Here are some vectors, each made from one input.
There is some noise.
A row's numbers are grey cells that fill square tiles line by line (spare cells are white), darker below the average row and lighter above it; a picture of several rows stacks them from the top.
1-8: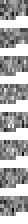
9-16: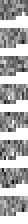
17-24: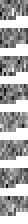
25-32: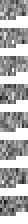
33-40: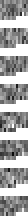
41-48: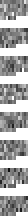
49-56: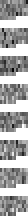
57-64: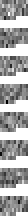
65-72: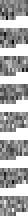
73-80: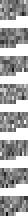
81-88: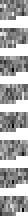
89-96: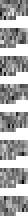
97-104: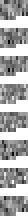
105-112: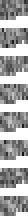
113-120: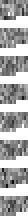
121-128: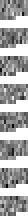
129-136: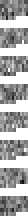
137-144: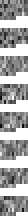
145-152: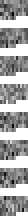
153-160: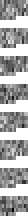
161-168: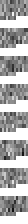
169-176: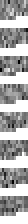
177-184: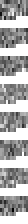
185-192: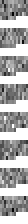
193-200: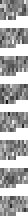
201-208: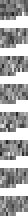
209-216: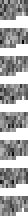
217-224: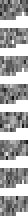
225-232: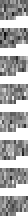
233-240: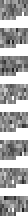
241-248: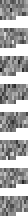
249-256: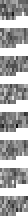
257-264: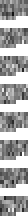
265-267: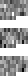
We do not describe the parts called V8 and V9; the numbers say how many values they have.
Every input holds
a point on an 11-point line and a true/false value, together with either one of 7 labels, or a value of V8 and a value of V9.
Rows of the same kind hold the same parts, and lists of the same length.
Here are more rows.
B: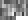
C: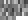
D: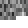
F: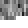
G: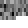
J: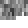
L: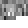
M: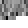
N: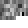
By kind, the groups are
B, D, F, G, L, M, N
C, J

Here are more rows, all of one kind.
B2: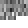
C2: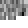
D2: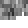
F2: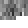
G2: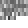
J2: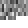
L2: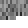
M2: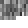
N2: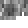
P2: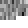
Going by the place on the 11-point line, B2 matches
F2, J2, M2 and N2.
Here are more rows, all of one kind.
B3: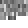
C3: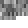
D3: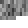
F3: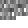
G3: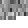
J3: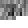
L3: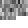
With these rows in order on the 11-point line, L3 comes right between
C3 and J3.
